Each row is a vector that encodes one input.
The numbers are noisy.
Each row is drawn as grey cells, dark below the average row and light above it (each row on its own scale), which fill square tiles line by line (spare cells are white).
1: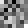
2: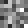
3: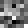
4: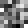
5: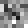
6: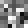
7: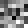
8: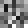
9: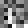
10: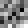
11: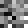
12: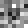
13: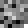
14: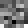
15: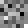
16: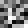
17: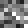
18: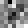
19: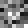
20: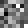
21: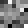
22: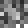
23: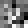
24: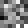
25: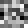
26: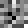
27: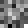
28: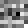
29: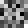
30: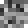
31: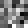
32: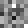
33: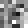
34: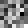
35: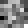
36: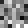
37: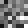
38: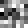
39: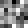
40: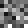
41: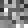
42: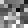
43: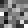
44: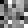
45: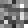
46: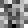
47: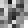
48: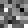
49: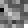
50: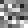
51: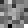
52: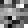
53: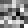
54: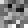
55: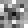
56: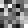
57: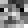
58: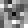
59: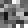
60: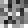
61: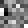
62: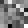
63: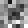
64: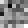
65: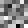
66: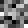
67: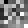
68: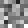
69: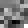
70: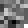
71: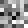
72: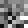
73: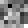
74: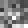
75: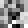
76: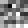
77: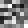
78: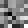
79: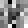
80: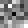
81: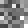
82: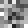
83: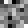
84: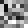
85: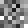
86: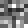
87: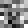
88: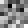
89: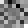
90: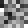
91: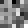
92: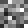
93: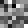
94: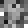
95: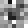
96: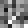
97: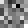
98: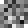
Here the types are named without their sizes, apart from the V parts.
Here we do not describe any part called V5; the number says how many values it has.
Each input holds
a label, together with either three true/false values, or a value of V5.
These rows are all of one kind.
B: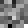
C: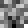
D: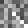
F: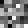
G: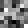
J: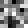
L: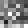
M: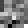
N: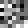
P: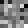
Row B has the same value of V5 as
D, J and N.
